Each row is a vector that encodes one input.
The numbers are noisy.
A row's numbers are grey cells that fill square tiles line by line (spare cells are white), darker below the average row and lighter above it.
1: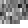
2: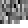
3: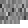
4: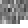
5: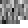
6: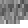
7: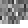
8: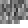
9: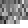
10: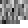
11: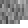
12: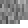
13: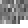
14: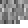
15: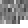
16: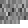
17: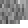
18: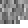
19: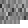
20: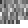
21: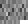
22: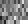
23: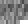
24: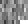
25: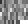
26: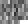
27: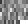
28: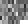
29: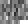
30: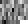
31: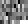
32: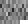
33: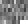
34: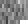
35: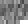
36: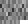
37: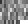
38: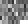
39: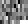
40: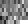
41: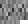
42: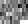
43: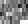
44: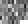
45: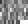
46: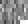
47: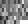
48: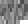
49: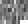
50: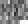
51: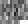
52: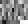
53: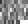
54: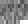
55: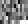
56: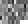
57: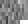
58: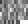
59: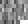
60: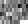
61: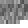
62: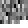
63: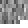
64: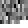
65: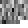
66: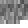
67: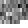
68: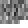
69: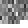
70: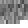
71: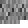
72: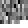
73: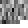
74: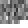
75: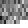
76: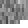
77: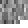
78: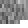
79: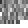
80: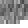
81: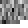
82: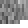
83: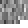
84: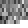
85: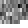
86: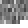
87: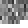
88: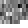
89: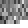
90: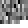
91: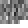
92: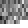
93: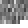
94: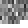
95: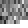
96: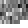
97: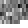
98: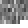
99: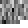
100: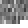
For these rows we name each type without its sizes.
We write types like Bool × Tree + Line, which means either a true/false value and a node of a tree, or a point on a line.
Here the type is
Tree.
